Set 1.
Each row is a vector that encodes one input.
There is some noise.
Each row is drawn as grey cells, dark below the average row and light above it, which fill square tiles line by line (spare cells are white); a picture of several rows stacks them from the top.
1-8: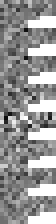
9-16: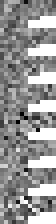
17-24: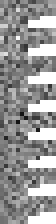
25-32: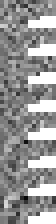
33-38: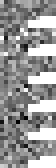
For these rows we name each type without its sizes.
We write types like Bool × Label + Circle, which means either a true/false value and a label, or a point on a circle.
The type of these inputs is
Label.
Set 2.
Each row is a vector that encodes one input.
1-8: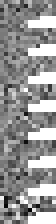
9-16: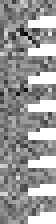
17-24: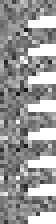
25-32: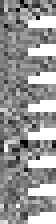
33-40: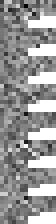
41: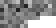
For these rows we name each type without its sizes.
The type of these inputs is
Label.
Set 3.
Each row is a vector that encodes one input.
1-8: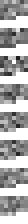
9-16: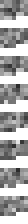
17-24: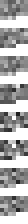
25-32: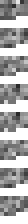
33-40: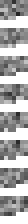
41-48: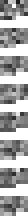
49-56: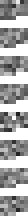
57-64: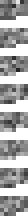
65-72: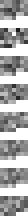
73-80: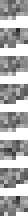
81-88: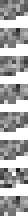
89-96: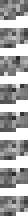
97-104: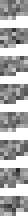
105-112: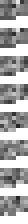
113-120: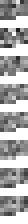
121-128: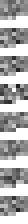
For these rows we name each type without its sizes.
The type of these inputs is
Circle + Unit.
